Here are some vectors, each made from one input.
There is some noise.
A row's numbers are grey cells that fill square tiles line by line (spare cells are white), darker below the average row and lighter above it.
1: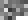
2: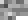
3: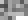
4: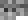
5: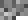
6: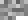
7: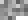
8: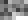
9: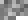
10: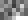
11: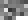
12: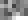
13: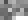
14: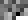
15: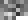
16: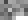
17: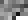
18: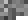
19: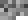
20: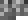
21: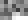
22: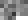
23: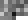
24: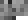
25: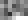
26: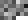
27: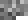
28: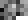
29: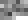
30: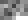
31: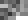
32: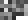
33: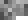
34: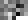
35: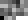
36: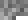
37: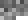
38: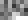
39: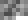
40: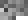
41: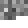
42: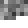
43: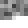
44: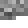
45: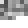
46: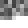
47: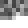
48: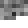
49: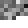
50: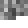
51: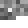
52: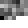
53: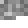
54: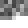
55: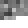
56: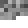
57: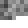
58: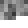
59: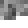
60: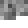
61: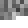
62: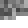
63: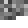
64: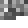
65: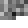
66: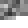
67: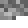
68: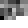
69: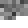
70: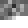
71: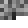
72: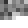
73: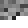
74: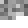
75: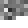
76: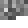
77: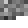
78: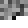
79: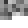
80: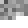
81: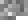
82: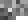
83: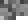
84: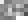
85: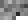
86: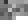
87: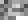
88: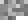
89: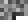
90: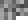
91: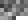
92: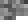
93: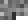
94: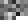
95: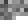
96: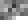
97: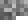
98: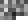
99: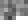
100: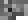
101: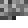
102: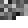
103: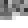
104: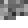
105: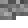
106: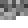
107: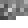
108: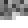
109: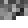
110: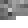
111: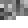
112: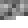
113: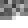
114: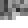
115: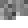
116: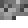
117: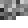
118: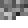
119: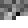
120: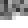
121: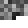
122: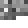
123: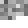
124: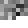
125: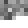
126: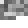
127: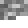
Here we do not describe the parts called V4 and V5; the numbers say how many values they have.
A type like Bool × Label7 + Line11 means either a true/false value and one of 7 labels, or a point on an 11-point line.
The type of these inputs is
Bool × Bool × Bool × (Line6 + V4) × V5.
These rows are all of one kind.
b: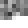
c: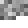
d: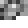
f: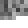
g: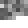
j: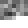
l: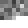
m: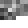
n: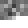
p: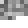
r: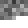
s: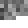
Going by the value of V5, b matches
j, n and r.
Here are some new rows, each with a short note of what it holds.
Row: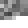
three true/false values, a value of V4 and a value of V5
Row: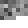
three true/false values, a value of V4 and a value of V5
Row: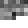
a point on a 6-point line, three true/false values and a value of V5
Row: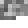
three true/false values, a value of V4 and a value of V5
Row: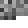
a point on a 6-point line, three true/false values and a value of V5
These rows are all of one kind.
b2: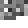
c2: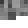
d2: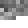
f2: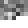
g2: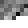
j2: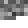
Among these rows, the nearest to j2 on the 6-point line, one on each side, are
c2 and d2.
